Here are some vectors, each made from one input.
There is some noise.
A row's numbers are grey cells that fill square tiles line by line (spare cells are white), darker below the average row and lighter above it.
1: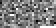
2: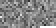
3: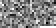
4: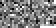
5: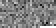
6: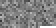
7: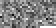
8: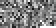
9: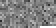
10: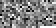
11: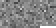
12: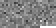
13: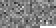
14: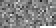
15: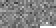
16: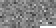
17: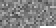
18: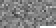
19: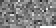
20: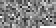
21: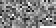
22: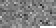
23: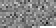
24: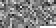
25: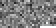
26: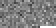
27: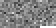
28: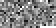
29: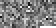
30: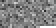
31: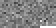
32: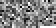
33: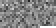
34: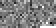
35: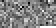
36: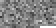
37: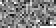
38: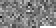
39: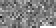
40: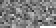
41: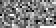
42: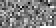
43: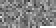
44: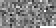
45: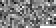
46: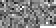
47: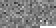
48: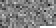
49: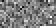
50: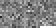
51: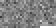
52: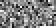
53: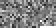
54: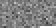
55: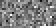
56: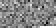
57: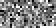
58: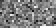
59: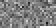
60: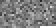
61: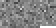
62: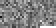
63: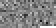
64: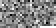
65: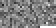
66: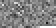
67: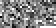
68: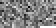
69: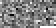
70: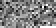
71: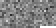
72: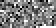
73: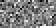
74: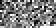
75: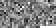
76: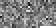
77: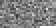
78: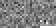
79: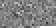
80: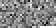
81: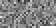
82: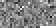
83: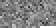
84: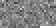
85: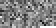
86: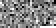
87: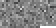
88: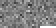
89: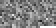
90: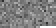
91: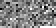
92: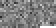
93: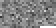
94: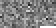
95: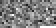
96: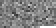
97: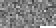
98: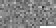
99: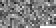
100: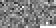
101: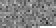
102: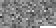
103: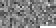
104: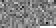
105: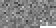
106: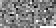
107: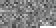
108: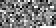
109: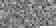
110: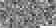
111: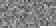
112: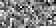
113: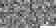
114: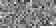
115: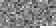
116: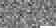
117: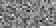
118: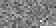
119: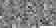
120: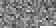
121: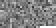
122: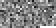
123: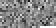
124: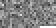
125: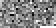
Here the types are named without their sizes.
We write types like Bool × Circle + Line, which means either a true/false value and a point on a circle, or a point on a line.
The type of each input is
List(Line).
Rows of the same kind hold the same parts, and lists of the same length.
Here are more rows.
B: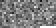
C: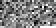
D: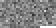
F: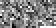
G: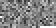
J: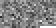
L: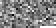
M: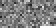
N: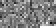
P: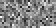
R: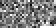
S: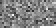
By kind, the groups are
B, G, P, S
C
D, F, J, L, M, N, R

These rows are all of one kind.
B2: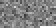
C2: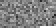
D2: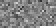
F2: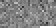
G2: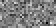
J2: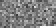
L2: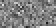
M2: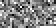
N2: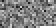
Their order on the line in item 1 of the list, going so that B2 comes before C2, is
G2, F2, B2, D2, L2, J2, C2, M2, N2.
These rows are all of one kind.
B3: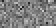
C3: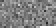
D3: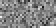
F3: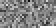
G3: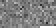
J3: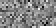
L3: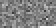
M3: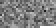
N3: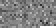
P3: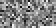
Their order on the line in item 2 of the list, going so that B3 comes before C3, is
L3, F3, D3, J3, P3, B3, C3, M3, G3, N3.
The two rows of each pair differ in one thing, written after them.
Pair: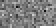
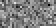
the place on the line in item 2 of the list
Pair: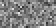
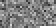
the place on the line in item 1 of the list
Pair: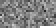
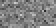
the place on the line in item 2 of the list
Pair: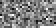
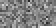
the place on the line in item 1 of the list
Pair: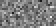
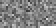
the place on the line in item 2 of the list
